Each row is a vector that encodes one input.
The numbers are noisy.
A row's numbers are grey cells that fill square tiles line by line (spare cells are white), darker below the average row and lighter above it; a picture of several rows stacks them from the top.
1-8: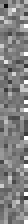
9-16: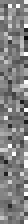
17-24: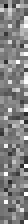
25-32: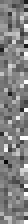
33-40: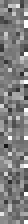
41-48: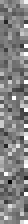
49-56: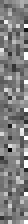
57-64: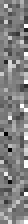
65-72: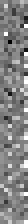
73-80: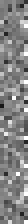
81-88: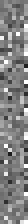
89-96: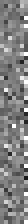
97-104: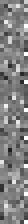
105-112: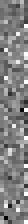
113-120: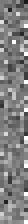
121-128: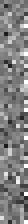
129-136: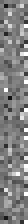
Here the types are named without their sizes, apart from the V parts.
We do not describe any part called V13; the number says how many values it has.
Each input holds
a value of V13, together with either a node of a tree, or three true/false values.
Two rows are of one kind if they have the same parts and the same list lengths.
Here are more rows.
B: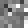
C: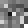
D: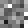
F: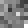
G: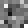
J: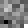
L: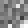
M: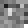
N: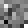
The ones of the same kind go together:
B, L, M
C, D, F, G, J, N

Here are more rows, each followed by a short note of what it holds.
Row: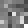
three true/false values and a value of V13
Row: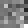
three true/false values and a value of V13
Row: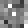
three true/false values and a value of V13
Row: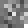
three true/false values and a value of V13
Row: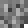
three true/false values and a value of V13
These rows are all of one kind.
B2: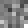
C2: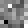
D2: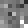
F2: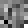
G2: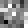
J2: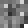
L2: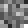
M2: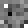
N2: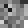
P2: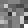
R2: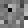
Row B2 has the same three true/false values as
D2, J2, M2 and P2.
